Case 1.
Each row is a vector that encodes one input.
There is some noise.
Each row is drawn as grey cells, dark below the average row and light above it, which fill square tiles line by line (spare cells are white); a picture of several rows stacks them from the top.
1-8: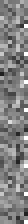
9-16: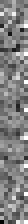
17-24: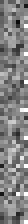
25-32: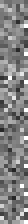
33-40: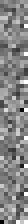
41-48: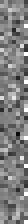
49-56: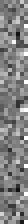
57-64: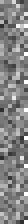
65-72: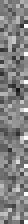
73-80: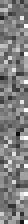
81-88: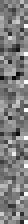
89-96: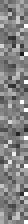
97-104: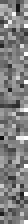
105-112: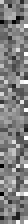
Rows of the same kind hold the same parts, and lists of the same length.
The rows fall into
2 kinds.
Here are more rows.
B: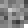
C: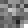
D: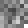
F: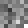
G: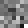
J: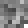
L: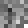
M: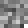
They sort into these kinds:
B, C
D, F, G, J, L, M

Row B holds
one of 9 labels and a node of an 11-node tree.
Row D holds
one of 7 labels.
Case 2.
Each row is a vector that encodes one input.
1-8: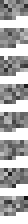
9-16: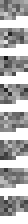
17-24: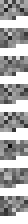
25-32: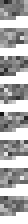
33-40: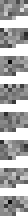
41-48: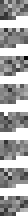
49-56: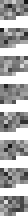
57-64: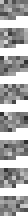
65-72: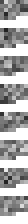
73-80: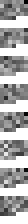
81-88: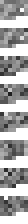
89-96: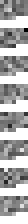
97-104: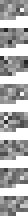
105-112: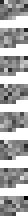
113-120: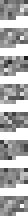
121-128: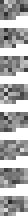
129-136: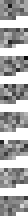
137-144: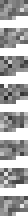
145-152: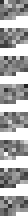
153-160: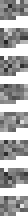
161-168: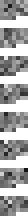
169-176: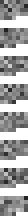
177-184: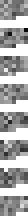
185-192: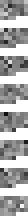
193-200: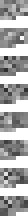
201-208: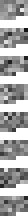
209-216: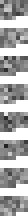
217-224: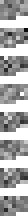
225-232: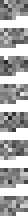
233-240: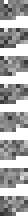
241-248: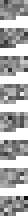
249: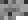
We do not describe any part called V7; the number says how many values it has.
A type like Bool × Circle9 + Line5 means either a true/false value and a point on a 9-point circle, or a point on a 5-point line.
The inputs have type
Bool × Bool × Bool × Bool × V7 + Label9.
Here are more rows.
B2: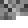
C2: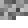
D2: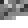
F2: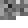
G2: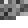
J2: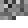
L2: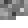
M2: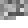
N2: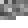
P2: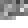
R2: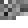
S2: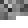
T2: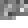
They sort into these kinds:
B2, D2, G2, R2, S2
C2, F2, J2, L2, M2, N2, P2, T2

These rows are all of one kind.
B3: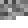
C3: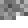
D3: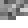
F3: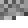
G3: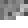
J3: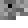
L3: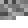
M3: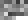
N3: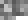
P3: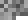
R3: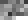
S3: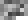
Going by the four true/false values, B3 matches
C3, F3, G3 and L3.
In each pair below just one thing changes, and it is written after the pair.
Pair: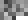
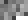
one of the four true/false values
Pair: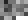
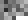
one of the four true/false values
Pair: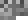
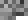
one of the four true/false values
